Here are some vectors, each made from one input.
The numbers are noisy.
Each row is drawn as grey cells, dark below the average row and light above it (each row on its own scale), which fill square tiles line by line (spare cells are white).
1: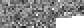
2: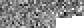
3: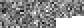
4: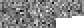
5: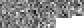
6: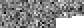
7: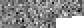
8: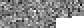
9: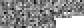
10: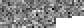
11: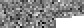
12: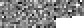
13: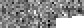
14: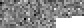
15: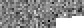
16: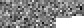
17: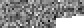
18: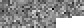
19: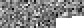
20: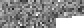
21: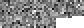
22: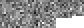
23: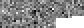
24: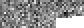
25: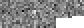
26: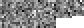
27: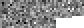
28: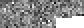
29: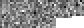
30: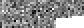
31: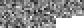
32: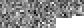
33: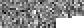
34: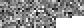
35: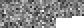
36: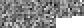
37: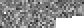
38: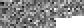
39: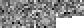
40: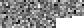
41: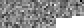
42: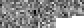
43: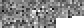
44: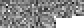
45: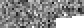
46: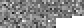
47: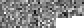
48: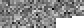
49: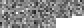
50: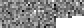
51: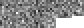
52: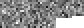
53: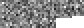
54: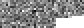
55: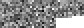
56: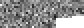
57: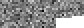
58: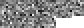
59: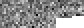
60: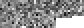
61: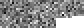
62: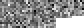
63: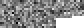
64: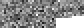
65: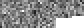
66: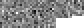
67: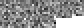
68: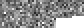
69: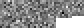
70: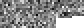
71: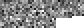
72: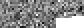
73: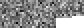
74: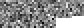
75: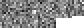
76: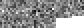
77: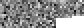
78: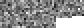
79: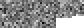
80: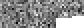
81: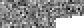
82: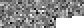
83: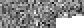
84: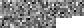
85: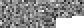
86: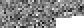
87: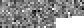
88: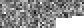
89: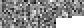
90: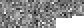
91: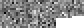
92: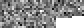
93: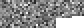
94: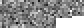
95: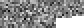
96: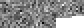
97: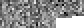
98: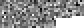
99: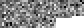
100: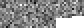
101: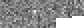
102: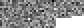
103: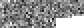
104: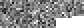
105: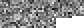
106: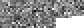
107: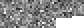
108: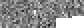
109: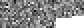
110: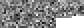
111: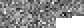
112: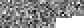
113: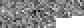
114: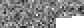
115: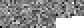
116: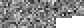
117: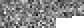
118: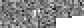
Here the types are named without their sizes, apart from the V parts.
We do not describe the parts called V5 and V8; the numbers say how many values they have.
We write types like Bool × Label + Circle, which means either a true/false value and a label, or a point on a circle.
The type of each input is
Bool × (Line + V8) × V5.
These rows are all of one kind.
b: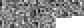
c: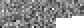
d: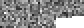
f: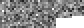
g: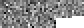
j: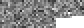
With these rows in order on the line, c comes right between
b and d.
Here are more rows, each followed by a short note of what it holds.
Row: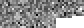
a true/false value, a value of V5 and a value of V8
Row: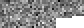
a point on a line, a true/false value and a value of V5
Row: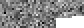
a point on a line, a true/false value and a value of V5
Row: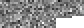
a true/false value, a value of V5 and a value of V8
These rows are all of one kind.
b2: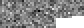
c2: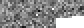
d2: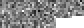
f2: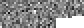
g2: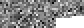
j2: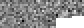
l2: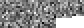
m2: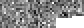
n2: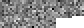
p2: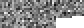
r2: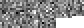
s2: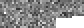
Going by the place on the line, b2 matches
f2, l2, p2 and s2.
